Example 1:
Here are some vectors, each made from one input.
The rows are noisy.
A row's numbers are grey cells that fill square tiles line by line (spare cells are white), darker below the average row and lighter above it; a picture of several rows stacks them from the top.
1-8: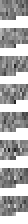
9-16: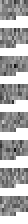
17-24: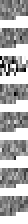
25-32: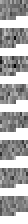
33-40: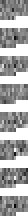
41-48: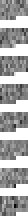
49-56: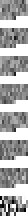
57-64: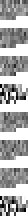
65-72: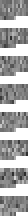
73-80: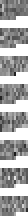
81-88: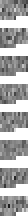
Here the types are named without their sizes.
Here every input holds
either a fixed value, or a label and a node of a tree.
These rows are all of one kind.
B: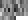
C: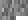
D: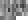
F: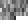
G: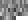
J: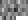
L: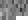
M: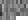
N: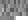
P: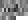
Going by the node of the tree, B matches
F, J, L and P.
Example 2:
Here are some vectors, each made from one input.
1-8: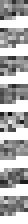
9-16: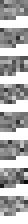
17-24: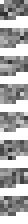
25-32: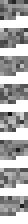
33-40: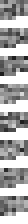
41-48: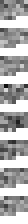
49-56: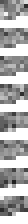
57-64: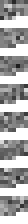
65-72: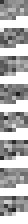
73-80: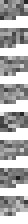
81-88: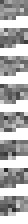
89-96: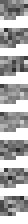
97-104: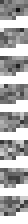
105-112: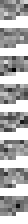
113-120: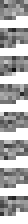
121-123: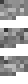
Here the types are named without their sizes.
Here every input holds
either a point on a circle, or a point on a line.
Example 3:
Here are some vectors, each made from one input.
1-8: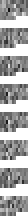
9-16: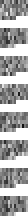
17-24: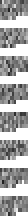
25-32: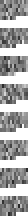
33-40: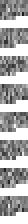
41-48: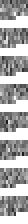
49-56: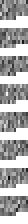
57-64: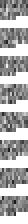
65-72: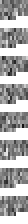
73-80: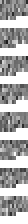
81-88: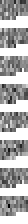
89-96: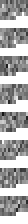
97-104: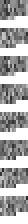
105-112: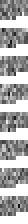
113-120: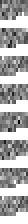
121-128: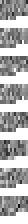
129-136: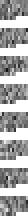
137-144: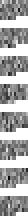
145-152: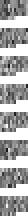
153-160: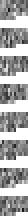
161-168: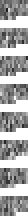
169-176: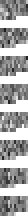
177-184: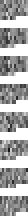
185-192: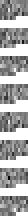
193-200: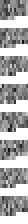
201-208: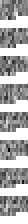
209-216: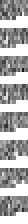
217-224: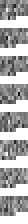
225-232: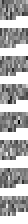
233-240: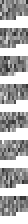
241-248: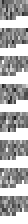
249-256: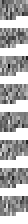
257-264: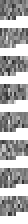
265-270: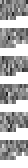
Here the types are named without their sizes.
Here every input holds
a label, together with either a fixed value, or three true/false values.
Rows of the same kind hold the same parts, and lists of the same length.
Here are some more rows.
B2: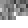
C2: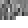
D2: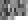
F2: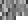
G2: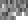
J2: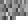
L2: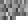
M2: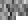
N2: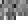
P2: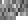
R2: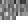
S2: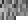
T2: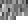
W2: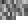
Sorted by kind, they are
B2, F2, G2, M2, N2, P2, R2, S2, T2, W2
C2, D2, J2, L2

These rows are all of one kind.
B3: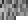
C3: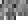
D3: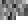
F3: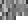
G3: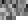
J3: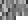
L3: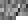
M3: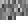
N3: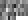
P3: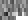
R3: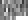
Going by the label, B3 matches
C3, F3 and J3.
